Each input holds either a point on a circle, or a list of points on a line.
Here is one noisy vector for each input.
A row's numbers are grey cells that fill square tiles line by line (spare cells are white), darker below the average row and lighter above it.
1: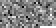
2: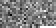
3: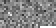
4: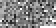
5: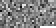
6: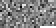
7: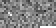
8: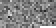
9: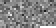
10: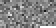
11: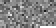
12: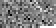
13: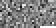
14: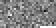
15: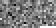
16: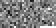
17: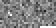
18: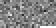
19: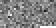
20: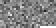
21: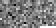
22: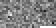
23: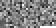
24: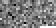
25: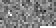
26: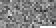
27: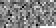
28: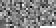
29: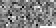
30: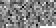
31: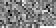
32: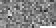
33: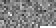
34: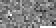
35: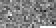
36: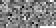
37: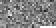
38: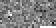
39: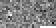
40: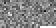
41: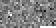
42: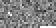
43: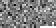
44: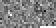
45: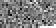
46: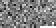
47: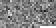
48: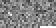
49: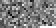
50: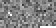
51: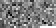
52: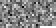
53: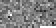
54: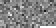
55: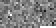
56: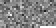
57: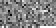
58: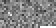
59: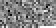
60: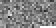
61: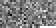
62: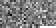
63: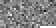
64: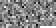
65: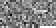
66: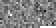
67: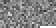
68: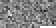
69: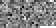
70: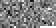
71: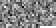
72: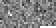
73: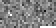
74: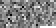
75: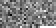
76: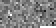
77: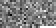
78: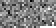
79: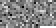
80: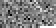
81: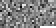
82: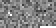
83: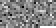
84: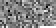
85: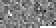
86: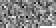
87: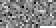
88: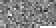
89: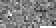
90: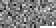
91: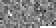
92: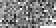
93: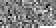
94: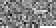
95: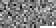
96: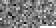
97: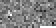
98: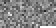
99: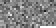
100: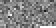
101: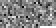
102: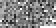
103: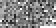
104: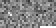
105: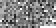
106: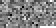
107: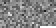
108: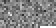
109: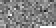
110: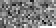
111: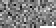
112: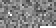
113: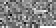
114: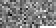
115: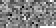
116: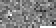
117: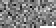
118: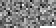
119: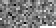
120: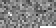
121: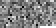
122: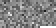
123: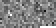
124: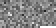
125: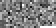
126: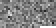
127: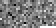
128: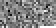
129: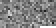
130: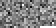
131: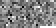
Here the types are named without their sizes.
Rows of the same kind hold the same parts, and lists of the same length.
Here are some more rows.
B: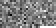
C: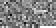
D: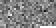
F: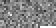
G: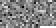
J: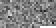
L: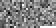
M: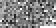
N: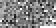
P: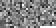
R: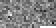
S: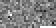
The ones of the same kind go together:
B, C, G
D, F, J, R, S
L, P
M, N

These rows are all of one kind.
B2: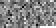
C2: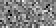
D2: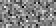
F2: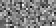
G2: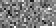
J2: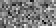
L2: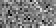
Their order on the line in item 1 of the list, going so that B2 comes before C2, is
B2, D2, C2, L2, J2, G2, F2.
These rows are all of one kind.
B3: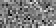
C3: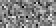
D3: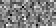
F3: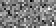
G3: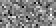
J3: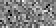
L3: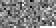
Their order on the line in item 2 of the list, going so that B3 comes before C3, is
F3, L3, D3, J3, G3, B3, C3.
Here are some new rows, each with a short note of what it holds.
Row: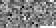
a list of one item
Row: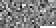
a list of one item
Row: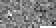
a point on a circle
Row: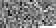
a list of two items
